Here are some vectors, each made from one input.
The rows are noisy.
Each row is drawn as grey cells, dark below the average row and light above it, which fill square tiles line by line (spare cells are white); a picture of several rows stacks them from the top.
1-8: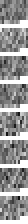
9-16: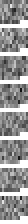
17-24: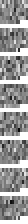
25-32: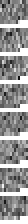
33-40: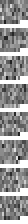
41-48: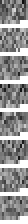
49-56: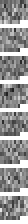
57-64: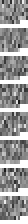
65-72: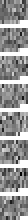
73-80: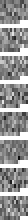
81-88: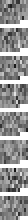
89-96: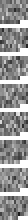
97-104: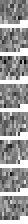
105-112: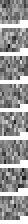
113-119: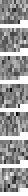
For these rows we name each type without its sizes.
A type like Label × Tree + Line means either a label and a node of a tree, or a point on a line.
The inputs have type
Circle + Label + Line.
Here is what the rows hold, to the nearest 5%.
About 25% of them hold a point on a circle. About 35% of them hold a label. The rest hold a point on a line.
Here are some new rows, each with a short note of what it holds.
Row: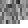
a point on a circle
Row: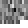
a point on a line
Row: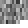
a point on a circle
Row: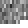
a point on a circle
